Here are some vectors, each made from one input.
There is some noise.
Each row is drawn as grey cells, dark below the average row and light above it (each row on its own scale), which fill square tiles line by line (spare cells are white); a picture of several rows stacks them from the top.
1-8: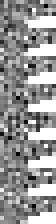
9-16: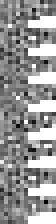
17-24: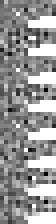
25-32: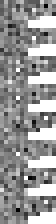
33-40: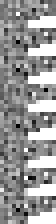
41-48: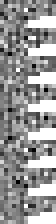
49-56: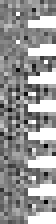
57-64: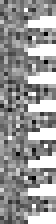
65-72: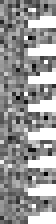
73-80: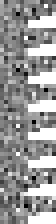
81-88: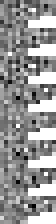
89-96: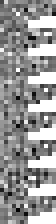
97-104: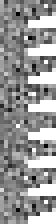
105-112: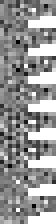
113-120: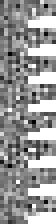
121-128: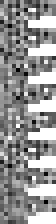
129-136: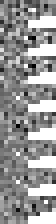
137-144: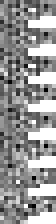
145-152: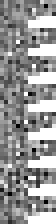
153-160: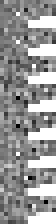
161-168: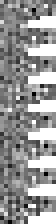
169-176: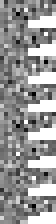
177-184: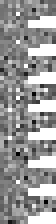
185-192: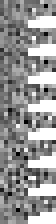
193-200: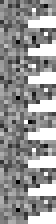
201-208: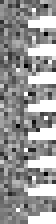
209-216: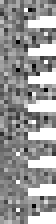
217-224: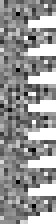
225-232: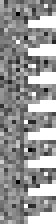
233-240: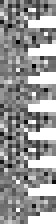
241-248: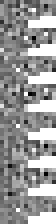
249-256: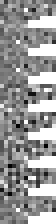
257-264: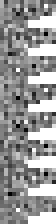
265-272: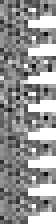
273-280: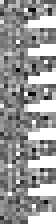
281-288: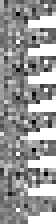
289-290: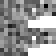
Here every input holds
a true/false value, together with either a point on each of two 7-point lines, or a list of up to two points on a 12-point line.
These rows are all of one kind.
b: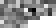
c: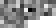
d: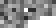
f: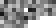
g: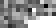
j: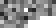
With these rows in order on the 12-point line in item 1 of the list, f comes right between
b and j.
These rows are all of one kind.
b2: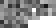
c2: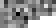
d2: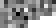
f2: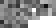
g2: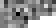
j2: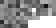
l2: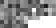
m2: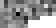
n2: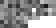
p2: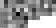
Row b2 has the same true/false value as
f2, j2, l2 and n2.
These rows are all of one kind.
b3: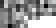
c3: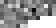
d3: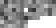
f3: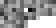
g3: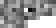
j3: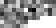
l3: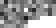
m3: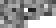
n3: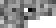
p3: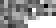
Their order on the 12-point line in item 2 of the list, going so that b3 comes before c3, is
d3, b3, l3, m3, c3, p3, j3, f3, g3, n3.
